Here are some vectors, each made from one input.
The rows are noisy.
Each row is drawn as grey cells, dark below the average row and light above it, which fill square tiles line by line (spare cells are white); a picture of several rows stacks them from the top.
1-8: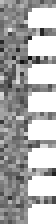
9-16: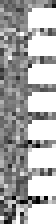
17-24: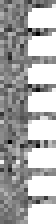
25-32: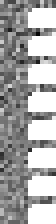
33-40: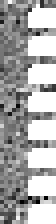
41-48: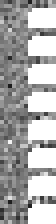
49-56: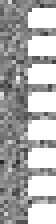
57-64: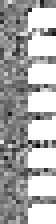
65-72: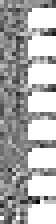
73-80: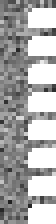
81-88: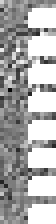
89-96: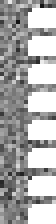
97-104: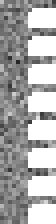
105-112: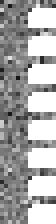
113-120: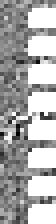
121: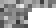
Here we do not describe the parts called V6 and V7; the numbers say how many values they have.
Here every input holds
a true/false value and a value of V7, together with either a point on an 8-point line, or a value of V6.
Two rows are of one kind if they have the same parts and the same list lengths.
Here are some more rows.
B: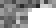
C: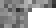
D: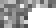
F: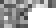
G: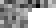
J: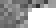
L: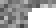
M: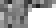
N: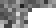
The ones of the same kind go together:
B, C, G, J, L
D, F, M, N

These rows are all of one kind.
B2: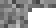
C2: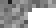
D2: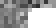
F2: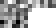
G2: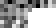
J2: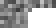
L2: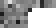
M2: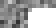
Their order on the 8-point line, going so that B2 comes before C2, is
B2, F2, J2, D2, M2, G2, C2, L2.
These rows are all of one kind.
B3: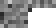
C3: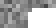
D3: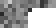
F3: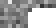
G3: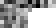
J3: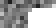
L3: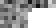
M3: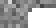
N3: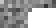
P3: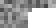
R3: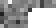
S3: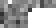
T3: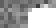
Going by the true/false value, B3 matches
J3 and T3.
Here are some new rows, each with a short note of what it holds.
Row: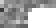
a true/false value, a value of V6 and a value of V7
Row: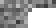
a point on an 8-point line, a true/false value and a value of V7
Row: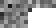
a true/false value, a value of V6 and a value of V7
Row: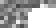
a true/false value, a value of V6 and a value of V7
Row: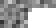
a point on an 8-point line, a true/false value and a value of V7
